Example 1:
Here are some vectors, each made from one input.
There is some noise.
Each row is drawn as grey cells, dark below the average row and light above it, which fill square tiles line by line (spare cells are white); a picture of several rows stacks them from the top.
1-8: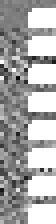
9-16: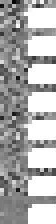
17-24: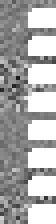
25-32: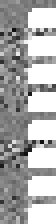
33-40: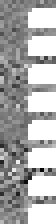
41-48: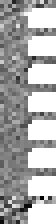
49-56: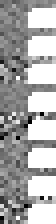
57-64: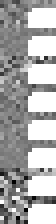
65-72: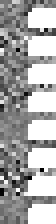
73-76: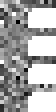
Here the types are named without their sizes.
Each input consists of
either a fixed value, or two labels.
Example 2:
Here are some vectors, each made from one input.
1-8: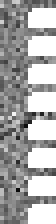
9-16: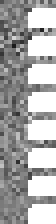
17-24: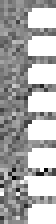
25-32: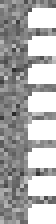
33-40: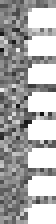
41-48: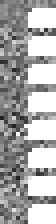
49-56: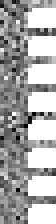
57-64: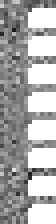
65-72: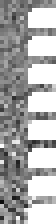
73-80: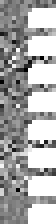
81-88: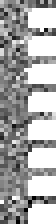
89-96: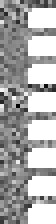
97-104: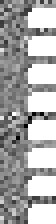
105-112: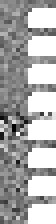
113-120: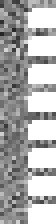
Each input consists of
either a point on an 8-point line, or a point on a 9-point line.
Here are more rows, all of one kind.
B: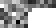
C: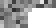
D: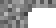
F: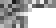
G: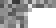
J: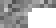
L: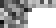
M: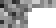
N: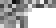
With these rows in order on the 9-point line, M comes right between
C and D.
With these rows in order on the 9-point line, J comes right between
C and L.
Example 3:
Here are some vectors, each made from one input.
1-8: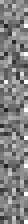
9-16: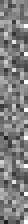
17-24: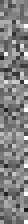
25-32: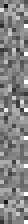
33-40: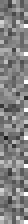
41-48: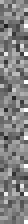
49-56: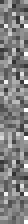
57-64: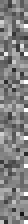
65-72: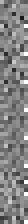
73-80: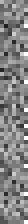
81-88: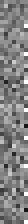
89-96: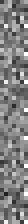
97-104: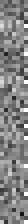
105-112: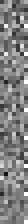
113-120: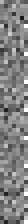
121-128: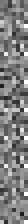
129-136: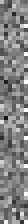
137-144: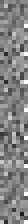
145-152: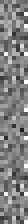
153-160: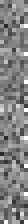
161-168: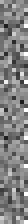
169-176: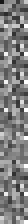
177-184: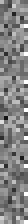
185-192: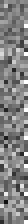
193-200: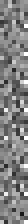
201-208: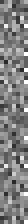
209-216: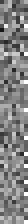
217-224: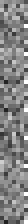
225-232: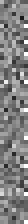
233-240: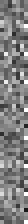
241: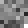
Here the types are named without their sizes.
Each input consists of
a point on a line and a true/false value.
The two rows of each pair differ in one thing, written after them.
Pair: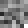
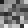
the true/false value
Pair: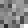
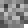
the place on the line
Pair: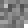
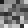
the place on the line
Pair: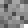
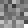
the true/false value
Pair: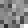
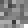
the true/false value
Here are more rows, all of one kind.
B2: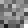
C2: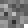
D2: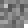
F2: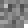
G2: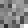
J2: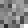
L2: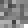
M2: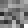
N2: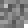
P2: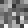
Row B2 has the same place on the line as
D2, F2 and N2.
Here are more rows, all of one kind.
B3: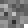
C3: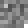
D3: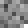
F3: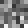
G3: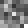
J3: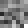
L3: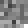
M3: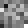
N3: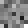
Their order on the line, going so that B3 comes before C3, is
J3, F3, G3, B3, C3, L3, N3, D3, M3.
